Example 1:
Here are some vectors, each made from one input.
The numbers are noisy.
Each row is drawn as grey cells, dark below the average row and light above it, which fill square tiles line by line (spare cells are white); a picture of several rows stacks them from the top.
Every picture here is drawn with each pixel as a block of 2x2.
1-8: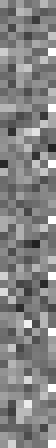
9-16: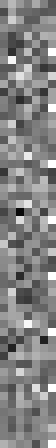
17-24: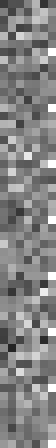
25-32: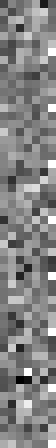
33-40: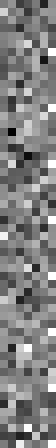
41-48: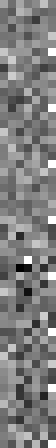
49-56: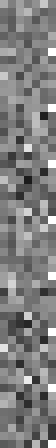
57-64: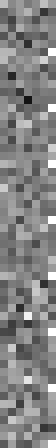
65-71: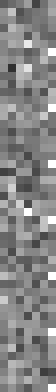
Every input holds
a point on a 9-point circle.
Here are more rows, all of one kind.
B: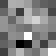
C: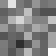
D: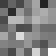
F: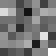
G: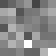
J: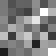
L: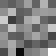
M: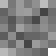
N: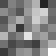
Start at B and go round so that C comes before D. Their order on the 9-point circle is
B, C, M, L, G, F, J, D, N.
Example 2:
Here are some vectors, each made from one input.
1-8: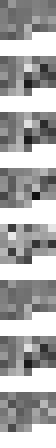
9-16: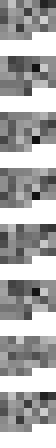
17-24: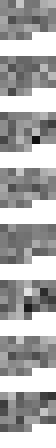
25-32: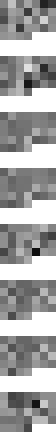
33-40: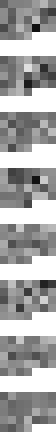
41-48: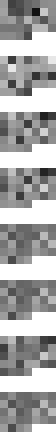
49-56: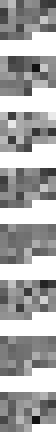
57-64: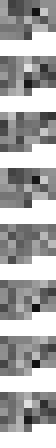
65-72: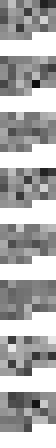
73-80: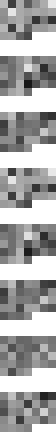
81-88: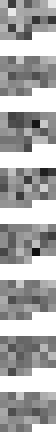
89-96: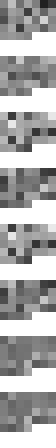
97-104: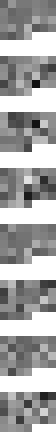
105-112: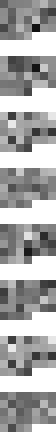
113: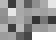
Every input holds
a node of a 9-node tree.
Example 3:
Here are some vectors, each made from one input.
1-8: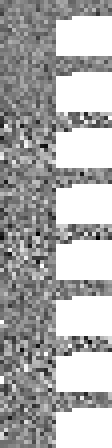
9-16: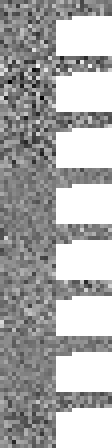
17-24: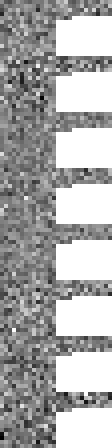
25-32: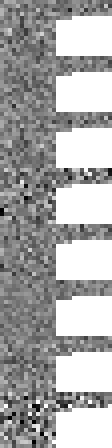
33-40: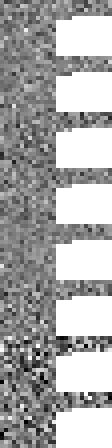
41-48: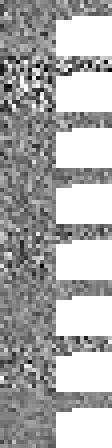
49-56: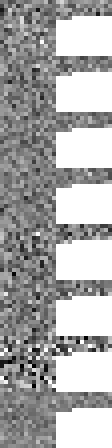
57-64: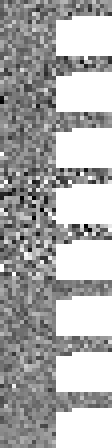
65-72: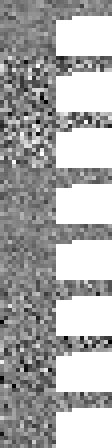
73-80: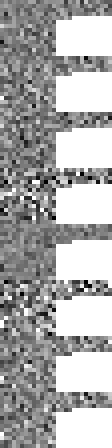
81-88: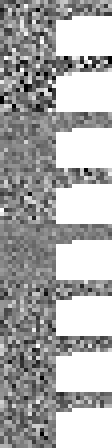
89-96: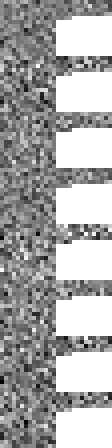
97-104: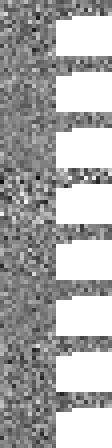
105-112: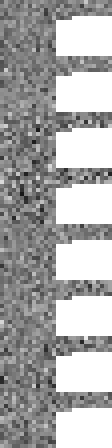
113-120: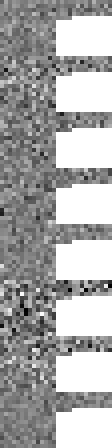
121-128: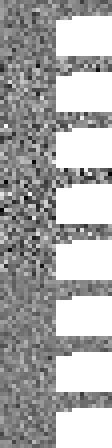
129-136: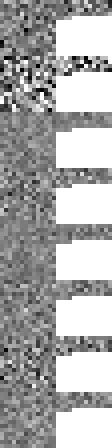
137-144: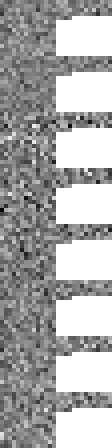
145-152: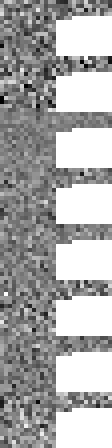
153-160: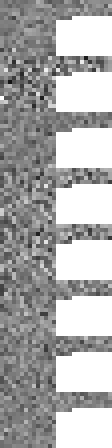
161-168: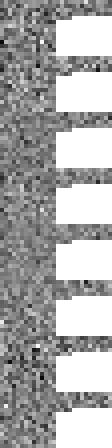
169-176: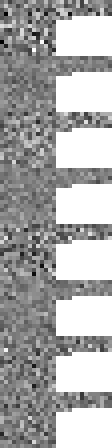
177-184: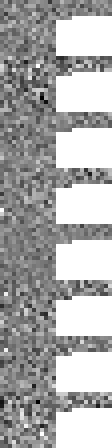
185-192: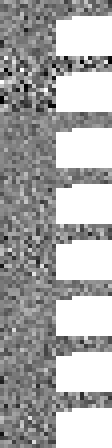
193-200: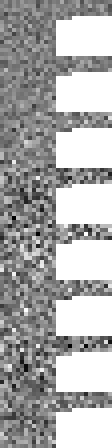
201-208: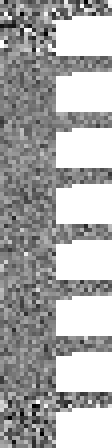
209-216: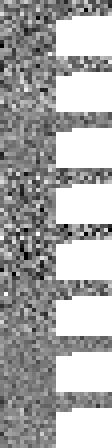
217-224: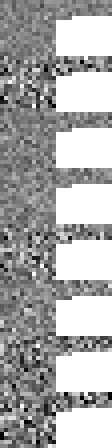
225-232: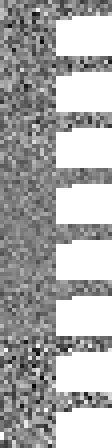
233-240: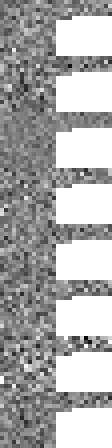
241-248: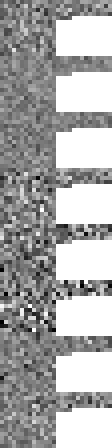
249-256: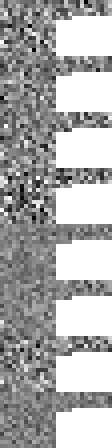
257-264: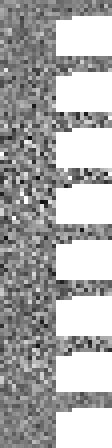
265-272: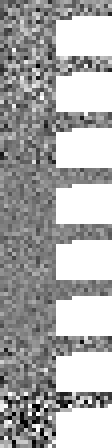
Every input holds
a point on an 11-point circle.
